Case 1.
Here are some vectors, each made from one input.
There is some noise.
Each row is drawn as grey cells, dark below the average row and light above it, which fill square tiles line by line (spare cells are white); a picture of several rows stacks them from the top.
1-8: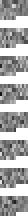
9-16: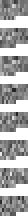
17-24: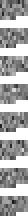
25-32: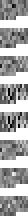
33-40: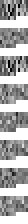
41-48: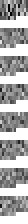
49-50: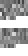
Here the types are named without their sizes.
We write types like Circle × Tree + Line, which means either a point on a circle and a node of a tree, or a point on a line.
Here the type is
Bool × Bool × Bool + Unit.
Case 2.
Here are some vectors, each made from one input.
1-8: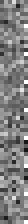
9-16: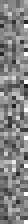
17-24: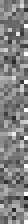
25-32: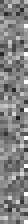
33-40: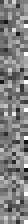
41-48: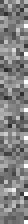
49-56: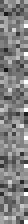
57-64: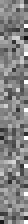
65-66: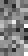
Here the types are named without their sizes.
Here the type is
Line.
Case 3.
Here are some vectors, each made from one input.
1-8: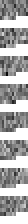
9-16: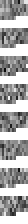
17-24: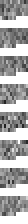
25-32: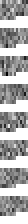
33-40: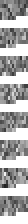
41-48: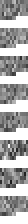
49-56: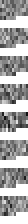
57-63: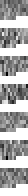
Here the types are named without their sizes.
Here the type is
Circle.
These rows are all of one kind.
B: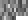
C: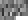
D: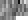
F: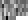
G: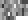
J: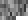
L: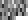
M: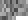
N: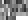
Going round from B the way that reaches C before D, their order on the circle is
B, J, L, G, F, C, M, D, N.
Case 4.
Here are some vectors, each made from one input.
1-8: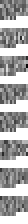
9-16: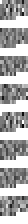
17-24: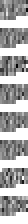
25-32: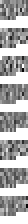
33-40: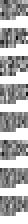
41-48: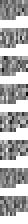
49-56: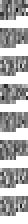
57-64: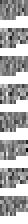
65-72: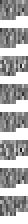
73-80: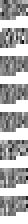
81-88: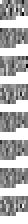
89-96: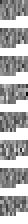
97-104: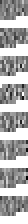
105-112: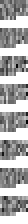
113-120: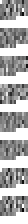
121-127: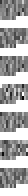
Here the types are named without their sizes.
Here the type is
Bool × Bool × Bool.
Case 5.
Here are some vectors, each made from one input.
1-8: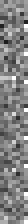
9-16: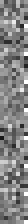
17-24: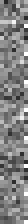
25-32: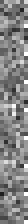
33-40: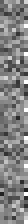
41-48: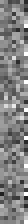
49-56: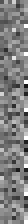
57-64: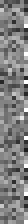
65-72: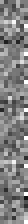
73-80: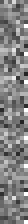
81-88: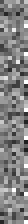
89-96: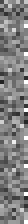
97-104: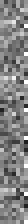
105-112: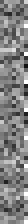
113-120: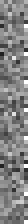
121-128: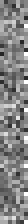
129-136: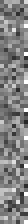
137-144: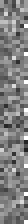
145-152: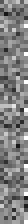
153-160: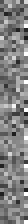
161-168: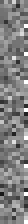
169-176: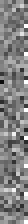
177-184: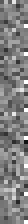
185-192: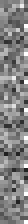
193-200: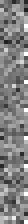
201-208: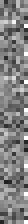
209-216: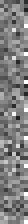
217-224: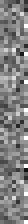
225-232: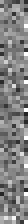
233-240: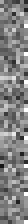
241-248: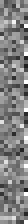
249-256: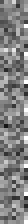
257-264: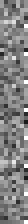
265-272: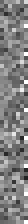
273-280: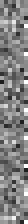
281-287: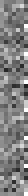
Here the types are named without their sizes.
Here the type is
Line.
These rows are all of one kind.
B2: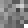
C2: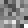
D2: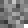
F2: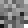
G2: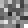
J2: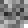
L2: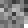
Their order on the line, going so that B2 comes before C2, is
L2, B2, F2, D2, J2, G2, C2.
